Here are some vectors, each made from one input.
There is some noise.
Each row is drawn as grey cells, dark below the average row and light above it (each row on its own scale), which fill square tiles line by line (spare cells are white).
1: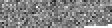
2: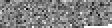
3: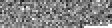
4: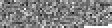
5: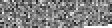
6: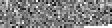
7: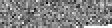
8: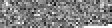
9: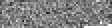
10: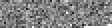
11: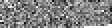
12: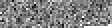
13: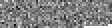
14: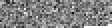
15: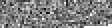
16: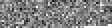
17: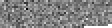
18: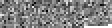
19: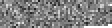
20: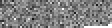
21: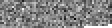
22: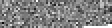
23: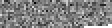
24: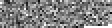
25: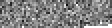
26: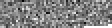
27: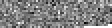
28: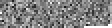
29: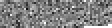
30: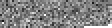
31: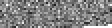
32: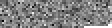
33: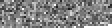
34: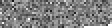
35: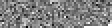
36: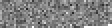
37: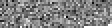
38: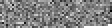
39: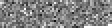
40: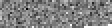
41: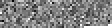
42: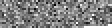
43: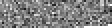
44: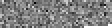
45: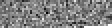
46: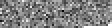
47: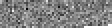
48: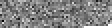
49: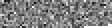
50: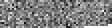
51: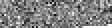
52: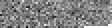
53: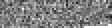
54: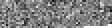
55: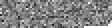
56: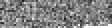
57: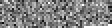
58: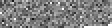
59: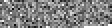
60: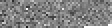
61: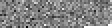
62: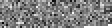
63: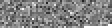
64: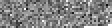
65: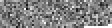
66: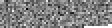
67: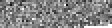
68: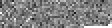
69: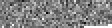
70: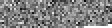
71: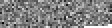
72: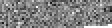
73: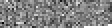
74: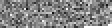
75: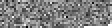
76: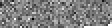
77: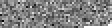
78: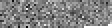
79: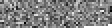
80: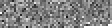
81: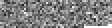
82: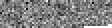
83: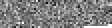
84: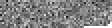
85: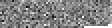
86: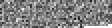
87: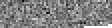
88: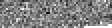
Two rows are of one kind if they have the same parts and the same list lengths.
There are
2 kinds of row.
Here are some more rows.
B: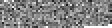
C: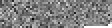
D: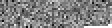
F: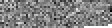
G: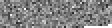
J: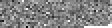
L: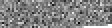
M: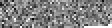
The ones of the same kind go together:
B, F, L
C, D, G, J, M

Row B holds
a point on an 8-point line.
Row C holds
a point on a 5-point line and a true/false value.
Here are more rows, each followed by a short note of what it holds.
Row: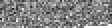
a point on an 8-point line
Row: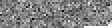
a point on a 5-point line and a true/false value
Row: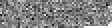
a point on a 5-point line and a true/false value
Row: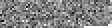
a point on a 5-point line and a true/false value
